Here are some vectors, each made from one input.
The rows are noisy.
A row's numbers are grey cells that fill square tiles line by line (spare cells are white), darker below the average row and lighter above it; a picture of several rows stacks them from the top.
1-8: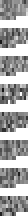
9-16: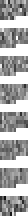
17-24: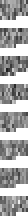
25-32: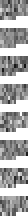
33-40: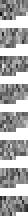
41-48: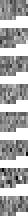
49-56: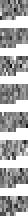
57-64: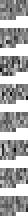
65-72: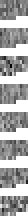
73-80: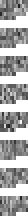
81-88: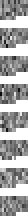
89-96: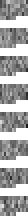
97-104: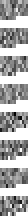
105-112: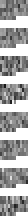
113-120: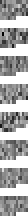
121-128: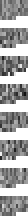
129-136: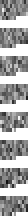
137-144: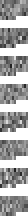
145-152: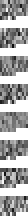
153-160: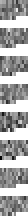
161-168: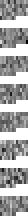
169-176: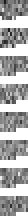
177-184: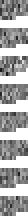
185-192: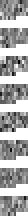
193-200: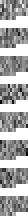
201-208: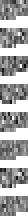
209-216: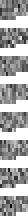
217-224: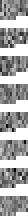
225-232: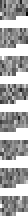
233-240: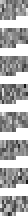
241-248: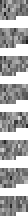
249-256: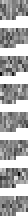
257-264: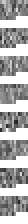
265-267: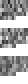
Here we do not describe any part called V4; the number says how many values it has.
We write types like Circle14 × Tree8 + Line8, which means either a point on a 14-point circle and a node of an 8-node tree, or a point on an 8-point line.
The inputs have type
(Bool × Bool × Bool × Bool + Label6) × List2(V4).
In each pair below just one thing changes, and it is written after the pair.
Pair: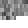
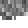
one of the four true/false values
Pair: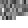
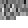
the value of V4 in item 2 of the list
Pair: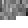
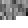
one of the four true/false values
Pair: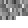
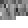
the value of V4 in item 2 of the list
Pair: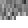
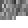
the value of V4 in item 1 of the list
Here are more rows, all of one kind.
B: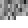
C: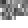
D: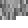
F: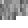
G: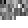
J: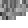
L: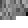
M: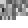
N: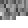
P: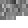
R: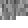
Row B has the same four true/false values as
M and P.
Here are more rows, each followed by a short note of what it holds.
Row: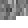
four true/false values, together with the empty list
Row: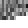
one of 6 labels, together with the empty list
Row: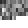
four true/false values, together with a list of one item
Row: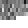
four true/false values, together with a list of two items
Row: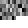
one of 6 labels, together with a list of two items
